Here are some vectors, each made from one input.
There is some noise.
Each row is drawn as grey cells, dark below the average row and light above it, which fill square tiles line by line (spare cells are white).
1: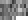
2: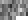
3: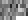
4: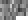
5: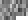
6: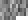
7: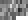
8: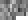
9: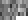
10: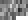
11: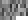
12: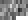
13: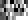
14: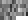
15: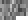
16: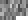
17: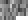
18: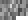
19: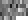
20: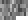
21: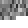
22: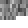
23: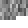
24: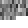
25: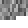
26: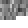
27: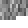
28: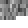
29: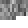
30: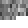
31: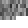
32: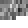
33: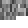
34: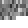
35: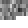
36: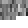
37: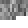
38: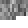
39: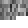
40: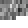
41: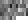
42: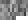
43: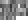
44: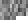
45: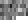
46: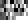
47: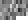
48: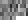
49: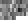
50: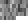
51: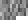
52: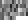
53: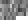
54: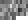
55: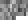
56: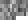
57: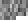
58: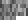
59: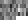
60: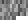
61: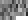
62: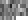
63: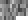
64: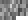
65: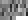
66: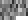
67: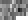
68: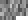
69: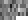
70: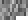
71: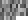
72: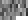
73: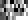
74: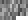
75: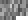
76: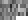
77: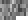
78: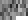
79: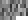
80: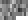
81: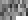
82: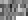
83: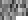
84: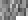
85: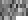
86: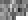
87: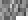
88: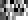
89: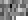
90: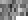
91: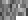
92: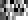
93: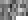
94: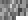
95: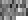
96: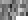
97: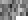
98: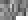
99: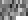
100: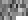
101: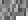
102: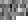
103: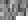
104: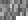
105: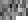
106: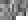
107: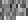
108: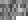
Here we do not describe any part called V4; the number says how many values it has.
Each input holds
a list of up to two items, each a point on a 5-point line and a value of V4.
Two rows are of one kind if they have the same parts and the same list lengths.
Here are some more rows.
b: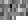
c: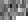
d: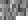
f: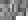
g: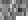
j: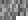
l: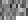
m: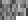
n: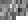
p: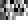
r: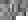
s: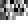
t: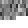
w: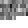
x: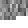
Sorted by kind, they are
b, c, l, m, t, w
d, f, g, j, n, r, x
p, s

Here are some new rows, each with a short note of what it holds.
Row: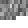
a list of one item
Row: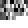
the empty list
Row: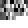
the empty list
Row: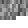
a list of one item
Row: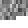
a list of one item
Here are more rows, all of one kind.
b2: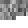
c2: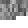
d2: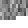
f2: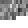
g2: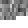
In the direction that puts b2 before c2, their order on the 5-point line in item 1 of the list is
f2, b2, c2, g2, d2.
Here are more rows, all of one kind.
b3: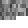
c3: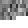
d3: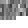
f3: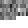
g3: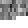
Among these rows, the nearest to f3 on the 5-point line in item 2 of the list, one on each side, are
d3 and g3.
